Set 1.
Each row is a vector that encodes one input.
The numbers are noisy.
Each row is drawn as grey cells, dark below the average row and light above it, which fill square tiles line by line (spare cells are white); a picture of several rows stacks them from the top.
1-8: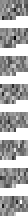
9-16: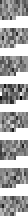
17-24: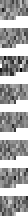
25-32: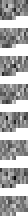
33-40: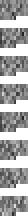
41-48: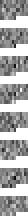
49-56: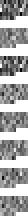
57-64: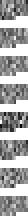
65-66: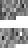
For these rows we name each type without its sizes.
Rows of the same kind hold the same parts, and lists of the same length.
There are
3 kinds of row.
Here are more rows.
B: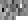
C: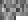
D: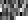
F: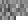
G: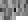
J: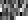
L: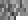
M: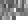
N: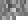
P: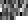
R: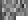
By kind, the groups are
B, G
C, F, L, M, N, R
D, J, P

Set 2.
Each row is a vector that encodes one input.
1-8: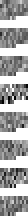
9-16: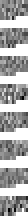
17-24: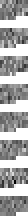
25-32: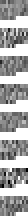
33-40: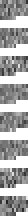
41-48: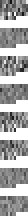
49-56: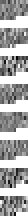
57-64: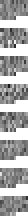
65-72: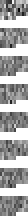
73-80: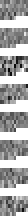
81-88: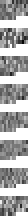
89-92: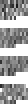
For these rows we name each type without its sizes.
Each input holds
a node of a tree, together with either a point on a circle, or a fixed value.
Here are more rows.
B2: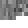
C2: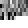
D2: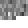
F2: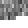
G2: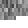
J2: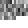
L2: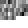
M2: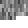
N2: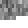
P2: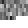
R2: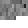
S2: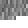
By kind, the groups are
B2, C2, D2, F2, L2, M2, P2, R2
G2, J2, N2, S2

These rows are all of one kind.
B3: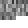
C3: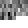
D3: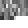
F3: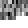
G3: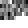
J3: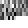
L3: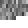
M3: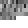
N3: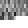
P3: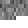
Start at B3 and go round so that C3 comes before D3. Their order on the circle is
B3, M3, F3, J3, P3, G3, L3, C3, N3, D3.
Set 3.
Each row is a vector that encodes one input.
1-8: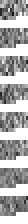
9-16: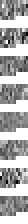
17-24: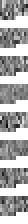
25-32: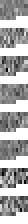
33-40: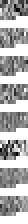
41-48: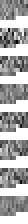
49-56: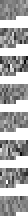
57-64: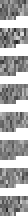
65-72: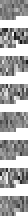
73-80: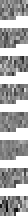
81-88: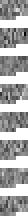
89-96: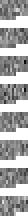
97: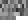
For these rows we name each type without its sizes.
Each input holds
a label, together with either a fixed value, or a node of a tree.
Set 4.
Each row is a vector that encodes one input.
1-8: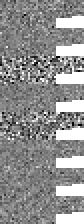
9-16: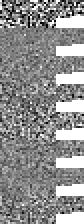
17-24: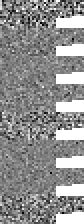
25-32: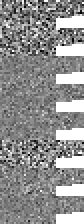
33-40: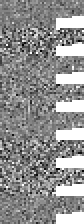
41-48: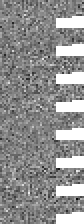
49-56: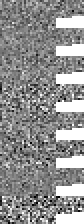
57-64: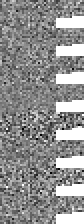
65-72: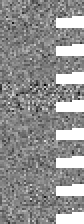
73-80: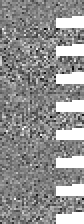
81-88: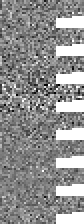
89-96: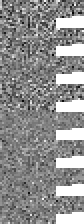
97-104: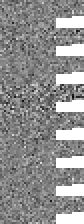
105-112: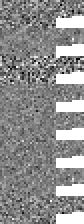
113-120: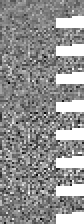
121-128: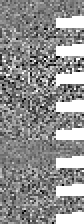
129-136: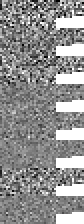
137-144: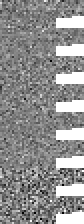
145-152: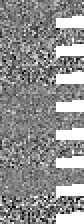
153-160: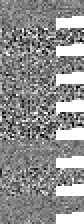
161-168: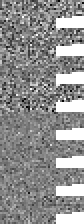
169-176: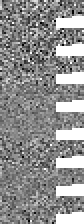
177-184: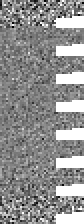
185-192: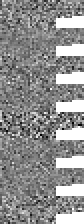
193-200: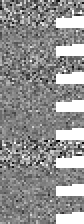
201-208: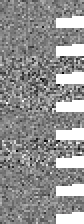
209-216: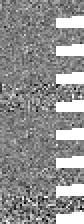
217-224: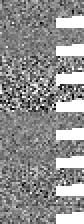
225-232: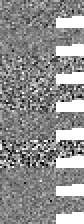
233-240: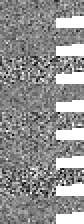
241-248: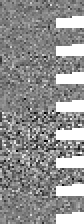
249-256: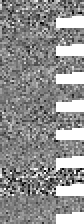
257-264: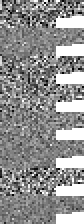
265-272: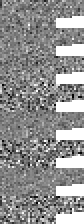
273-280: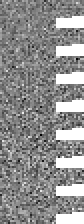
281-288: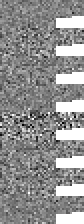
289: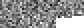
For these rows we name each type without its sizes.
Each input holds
a list of points on a line.
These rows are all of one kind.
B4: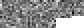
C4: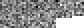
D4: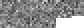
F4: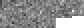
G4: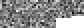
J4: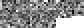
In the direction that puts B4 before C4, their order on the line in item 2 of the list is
B4, J4, G4, C4, F4, D4.
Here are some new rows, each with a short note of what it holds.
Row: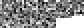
the empty list
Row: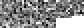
the empty list
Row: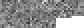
a list of two items
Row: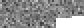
a list of two items
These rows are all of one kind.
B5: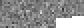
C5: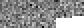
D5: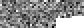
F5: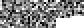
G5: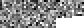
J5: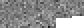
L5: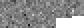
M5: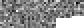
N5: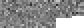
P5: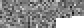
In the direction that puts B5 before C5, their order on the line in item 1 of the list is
B5, L5, D5, C5, J5, G5, P5, N5, M5, F5.
